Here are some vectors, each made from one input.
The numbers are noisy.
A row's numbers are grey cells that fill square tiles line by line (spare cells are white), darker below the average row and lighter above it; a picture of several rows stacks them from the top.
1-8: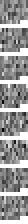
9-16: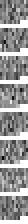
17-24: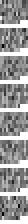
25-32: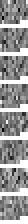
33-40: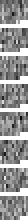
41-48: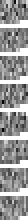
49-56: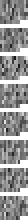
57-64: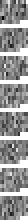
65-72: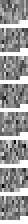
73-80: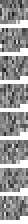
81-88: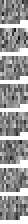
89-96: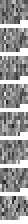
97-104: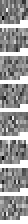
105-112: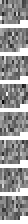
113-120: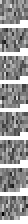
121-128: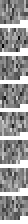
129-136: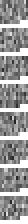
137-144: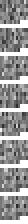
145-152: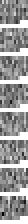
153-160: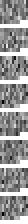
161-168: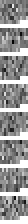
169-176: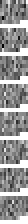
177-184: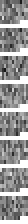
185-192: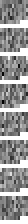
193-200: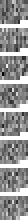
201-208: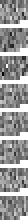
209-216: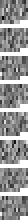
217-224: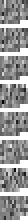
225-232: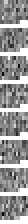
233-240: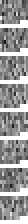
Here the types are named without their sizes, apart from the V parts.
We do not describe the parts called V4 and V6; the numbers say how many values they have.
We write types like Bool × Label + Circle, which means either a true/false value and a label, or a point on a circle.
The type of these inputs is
Bool × Bool × Bool + Line × (Line + V4) + V6.
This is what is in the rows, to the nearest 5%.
About 40% of them hold a point on a line, together with either a point on a line, or a value of V4. About 45% of them hold three true/false values. The rest hold a value of V6.
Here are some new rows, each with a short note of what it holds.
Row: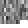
three true/false values
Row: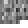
three true/false values
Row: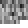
a point on each of two lines
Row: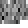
a value of V6
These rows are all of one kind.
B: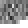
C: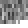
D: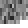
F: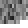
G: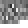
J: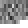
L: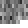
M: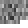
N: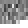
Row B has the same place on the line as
J and L.
